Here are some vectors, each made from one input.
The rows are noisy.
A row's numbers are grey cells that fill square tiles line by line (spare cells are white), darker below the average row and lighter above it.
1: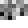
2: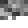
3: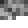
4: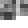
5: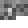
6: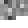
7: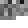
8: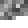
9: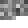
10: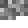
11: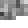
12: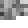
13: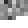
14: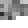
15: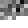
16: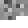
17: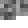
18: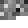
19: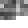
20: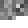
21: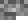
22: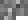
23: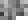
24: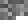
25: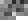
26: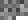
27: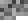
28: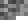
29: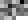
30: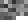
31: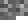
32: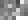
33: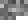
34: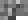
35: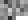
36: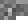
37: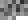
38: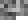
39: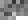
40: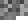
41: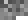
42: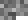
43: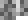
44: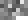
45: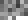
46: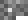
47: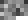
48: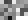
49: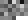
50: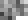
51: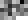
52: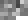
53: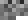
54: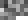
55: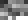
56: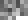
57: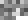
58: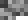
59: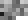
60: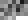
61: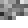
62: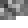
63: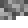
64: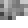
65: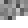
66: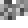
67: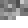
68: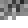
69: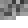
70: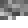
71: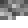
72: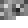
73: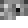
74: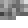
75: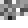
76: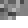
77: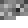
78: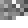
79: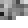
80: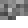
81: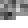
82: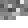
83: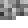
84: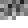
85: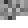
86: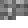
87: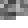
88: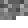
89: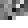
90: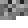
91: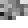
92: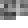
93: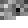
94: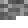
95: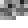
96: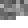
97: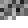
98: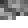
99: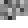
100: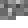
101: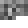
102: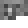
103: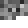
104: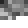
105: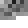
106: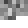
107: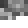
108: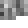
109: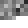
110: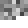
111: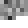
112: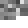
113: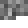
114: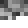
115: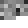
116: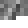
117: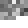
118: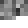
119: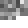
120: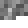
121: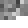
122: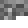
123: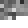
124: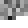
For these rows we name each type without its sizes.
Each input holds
a label and a true/false value.
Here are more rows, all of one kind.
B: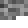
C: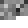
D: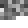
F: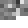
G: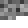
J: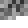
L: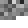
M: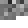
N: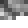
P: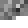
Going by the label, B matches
G, L and M.
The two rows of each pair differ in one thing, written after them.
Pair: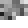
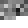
the label
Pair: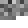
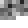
the label
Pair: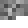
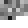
the label
